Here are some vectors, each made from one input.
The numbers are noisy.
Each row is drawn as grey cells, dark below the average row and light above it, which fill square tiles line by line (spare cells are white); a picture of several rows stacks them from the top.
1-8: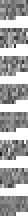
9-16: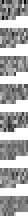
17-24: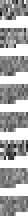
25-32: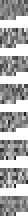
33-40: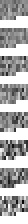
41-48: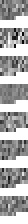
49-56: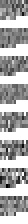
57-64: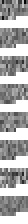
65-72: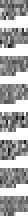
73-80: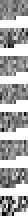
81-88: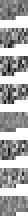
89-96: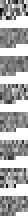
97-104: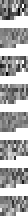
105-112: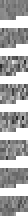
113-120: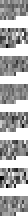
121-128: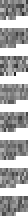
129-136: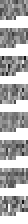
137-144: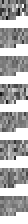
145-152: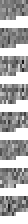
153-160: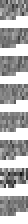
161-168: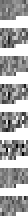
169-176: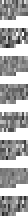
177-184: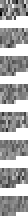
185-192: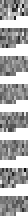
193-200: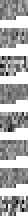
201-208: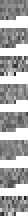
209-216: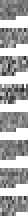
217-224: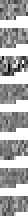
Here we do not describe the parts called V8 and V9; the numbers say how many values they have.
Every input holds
a point on a 4-point line and a value of V8, together with either a fixed value, or a true/false value and a value of V9.
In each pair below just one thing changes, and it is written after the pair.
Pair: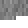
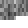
the value of V9
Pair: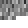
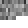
the value of V8
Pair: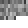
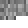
the true/false value
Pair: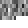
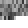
the value of V8
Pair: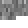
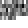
the place on the 4-point line
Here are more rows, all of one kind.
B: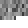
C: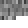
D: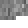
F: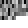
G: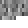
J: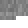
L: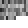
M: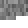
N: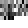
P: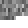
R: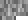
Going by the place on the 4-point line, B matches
C and M.
